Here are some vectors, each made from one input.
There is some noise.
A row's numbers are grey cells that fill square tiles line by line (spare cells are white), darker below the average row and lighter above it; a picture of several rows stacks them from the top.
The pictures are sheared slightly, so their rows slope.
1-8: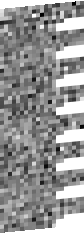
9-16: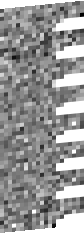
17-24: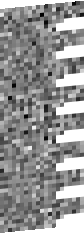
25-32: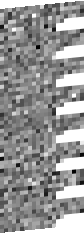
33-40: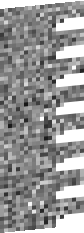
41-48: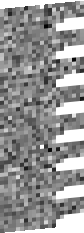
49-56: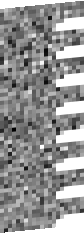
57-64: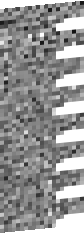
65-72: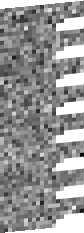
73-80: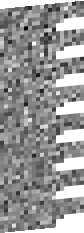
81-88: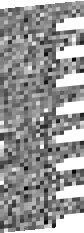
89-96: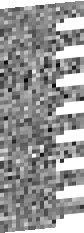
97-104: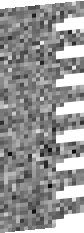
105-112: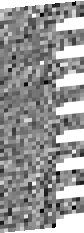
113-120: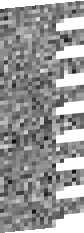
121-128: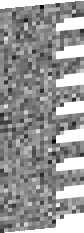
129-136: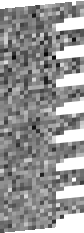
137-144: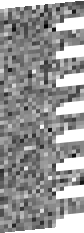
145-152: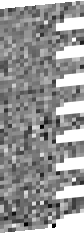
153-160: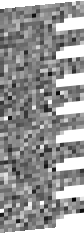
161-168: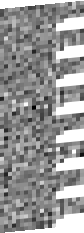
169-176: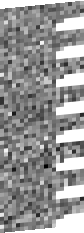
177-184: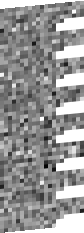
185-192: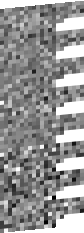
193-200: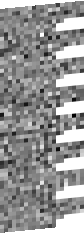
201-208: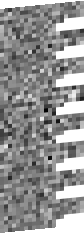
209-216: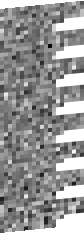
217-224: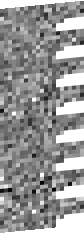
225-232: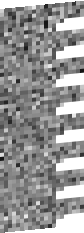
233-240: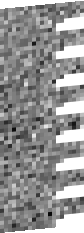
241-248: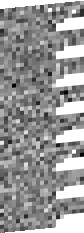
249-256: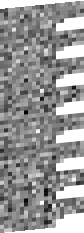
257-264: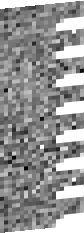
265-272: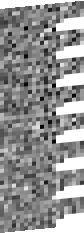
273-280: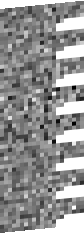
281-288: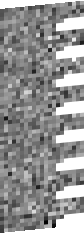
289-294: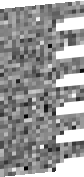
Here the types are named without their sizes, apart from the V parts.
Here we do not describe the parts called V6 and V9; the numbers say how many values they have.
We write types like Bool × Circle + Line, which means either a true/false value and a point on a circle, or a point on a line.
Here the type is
((Bool × Bool × Bool + V9) × Circle + V6) × Line.
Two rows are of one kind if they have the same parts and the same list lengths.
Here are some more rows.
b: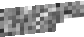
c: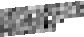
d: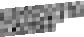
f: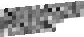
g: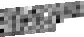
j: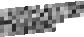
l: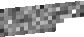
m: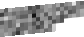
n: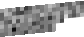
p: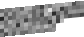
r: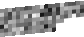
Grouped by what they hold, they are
b, d, l, n, p
c, f, j, r
g, m

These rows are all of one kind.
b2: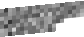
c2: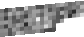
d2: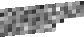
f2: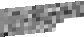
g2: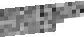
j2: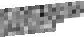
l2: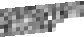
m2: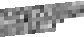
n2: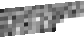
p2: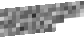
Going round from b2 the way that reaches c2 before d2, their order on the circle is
b2, c2, p2, n2, l2, g2, d2, f2, j2, m2.
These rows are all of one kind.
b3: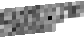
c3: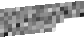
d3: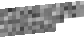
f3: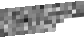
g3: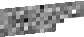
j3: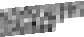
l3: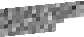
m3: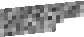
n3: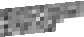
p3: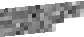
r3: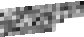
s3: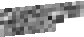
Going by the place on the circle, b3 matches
c3, f3 and p3.
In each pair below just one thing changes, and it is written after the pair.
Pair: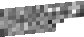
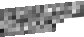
one of the three true/false values
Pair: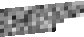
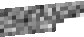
the place on the circle
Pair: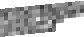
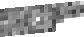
one of the three true/false values
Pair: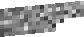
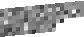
one of the three true/false values
